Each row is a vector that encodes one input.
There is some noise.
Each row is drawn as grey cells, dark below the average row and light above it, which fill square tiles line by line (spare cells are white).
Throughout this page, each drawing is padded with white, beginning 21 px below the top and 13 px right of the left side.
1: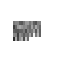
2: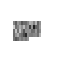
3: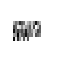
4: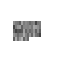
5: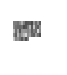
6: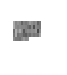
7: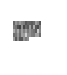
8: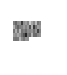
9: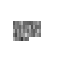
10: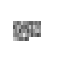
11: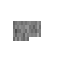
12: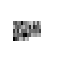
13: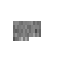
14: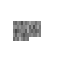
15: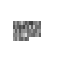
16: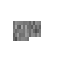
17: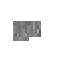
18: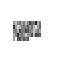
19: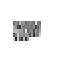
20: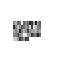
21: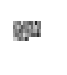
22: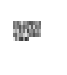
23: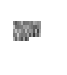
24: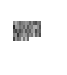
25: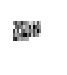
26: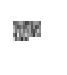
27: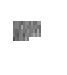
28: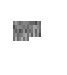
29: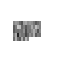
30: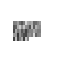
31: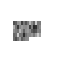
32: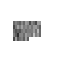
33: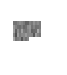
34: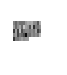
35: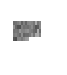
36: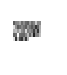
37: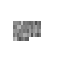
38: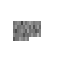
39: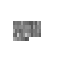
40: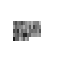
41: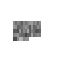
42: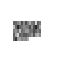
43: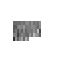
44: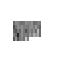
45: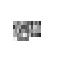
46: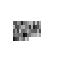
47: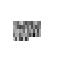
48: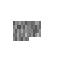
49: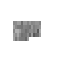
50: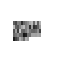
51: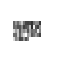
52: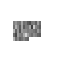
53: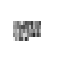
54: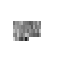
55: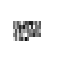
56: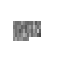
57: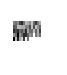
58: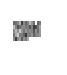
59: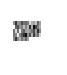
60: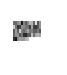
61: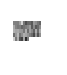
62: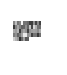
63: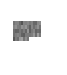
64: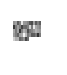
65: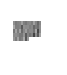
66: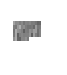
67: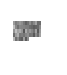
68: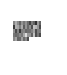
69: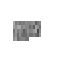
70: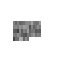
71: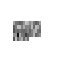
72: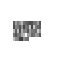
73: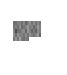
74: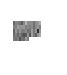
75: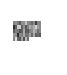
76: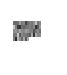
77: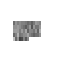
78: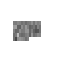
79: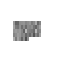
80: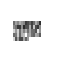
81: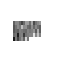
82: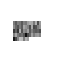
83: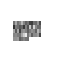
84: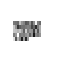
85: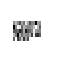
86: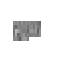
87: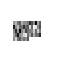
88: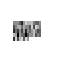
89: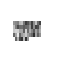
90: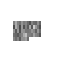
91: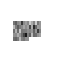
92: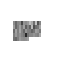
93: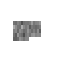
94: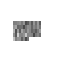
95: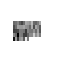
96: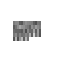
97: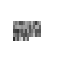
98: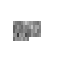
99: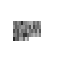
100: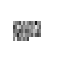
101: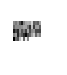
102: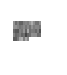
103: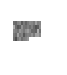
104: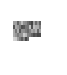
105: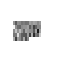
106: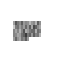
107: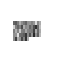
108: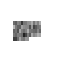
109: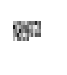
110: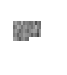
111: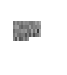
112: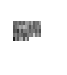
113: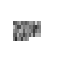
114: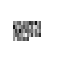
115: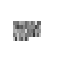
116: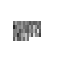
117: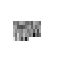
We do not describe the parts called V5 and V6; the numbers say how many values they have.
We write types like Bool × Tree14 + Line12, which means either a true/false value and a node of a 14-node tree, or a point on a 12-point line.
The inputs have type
Bool × Line4 + V5 × V6.
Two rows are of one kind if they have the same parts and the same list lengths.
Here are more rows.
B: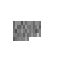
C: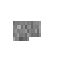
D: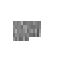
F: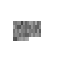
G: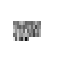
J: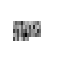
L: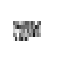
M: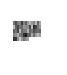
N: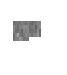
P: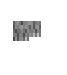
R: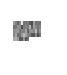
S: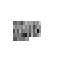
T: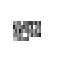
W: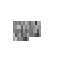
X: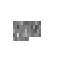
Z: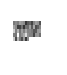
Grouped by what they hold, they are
B, F, M, N, P, T, X, Z
C, D, G, J, L, R, S, W

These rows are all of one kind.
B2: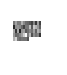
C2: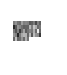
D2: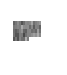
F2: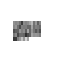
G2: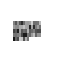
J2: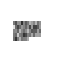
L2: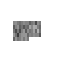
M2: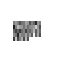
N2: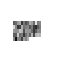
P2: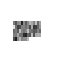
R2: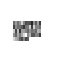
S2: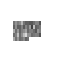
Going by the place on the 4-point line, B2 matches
D2, N2 and R2.
